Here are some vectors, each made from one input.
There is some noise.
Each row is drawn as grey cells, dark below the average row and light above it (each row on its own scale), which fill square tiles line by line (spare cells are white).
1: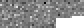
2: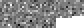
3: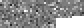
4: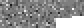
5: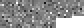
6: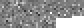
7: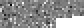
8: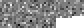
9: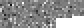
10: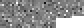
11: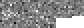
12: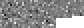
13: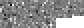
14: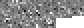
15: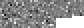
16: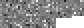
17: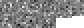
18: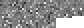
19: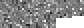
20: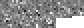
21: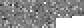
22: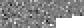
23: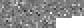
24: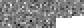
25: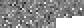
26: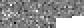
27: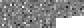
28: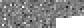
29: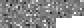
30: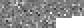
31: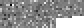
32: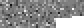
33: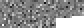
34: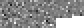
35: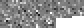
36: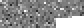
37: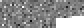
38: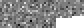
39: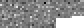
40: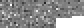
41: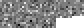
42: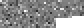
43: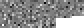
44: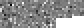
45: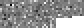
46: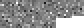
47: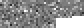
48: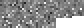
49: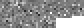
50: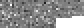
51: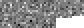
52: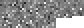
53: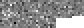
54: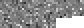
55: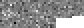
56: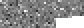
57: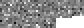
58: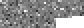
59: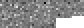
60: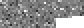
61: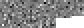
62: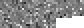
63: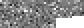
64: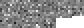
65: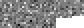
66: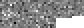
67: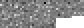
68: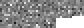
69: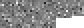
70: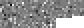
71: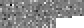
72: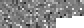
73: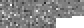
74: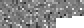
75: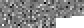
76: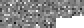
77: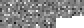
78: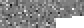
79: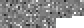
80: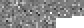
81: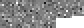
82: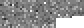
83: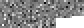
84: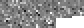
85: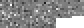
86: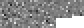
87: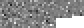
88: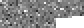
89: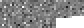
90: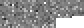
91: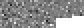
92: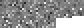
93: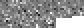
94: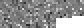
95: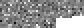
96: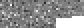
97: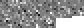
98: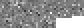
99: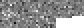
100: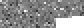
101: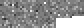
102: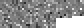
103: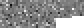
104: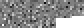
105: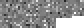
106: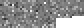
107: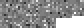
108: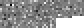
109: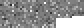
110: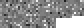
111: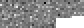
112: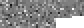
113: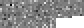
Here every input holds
a node of a 10-node tree and a true/false value.
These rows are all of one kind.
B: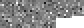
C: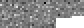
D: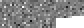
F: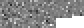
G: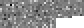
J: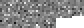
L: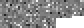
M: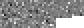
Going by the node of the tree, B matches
F and M.
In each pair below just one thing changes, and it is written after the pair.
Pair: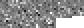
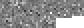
the node of the tree
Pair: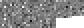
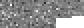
the node of the tree
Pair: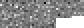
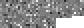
the true/false value
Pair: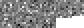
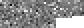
the true/false value
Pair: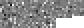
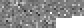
the true/false value
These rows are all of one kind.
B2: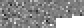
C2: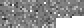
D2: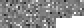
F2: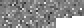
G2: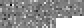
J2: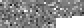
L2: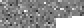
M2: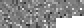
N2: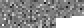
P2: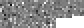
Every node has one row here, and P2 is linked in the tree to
B2 and G2.
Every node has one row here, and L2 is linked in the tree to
J2 and N2.
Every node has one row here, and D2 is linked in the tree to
M2.
